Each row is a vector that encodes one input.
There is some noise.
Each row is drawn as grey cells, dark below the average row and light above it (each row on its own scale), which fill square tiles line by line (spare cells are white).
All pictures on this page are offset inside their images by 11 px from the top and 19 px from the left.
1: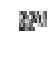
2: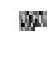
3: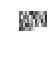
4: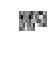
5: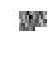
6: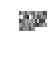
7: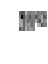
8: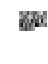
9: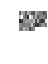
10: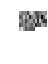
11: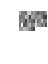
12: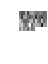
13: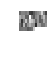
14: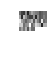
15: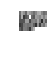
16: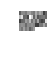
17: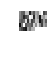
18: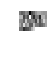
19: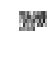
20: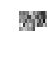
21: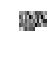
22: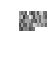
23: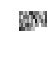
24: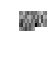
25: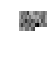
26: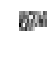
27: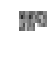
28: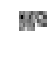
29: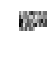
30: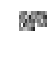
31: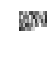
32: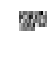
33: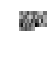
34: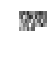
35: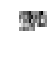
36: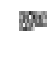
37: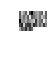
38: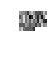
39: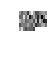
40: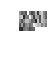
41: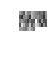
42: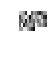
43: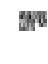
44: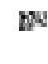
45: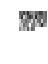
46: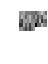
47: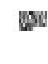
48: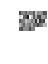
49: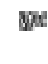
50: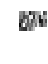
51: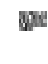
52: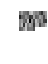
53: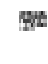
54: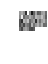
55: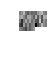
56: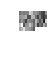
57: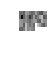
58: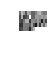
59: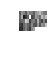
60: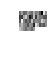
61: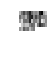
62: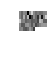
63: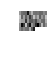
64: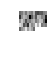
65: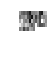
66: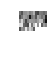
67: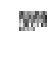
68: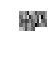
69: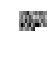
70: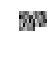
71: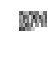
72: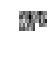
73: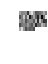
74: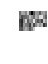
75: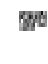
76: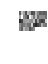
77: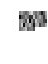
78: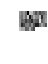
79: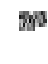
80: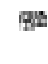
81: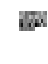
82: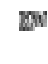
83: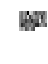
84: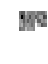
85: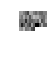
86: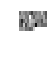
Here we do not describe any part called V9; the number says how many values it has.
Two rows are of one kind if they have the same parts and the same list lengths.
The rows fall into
2 kinds.
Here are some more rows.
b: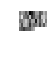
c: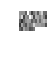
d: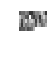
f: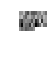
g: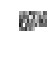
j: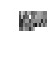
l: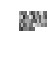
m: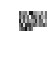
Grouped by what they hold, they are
b, c, d, g, j, l, m
f

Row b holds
a true/false value and a value of V9.
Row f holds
a point on a 4-point line and a true/false value.
